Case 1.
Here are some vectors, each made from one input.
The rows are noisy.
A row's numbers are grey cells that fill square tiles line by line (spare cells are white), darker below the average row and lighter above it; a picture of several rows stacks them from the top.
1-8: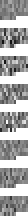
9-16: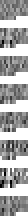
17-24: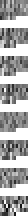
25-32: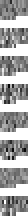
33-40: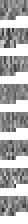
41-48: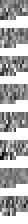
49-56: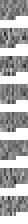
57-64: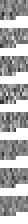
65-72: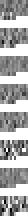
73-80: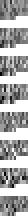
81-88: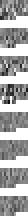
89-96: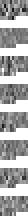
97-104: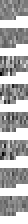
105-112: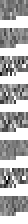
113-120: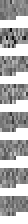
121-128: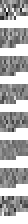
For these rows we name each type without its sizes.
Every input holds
either a label, or four true/false values.
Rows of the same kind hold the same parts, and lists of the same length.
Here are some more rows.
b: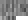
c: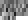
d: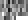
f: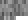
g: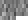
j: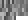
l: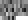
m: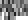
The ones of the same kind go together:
b, c, f, g, l
d, j, m

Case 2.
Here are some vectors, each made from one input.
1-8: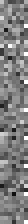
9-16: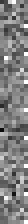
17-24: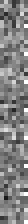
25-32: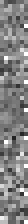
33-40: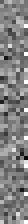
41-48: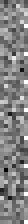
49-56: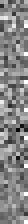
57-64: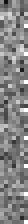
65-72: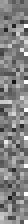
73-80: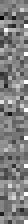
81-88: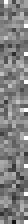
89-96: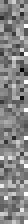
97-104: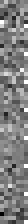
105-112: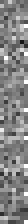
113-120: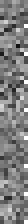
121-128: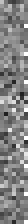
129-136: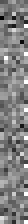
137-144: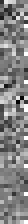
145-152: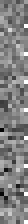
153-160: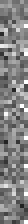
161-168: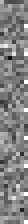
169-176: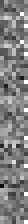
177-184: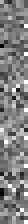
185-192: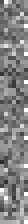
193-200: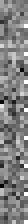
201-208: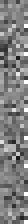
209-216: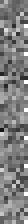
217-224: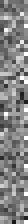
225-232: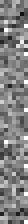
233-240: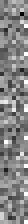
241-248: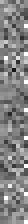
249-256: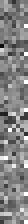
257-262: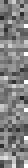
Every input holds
a point on a 6-point line, together with either a fixed value, or four true/false values.
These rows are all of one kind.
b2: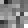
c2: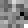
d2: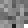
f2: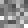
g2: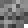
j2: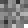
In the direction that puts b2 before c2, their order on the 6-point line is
f2, b2, j2, d2, g2, c2.
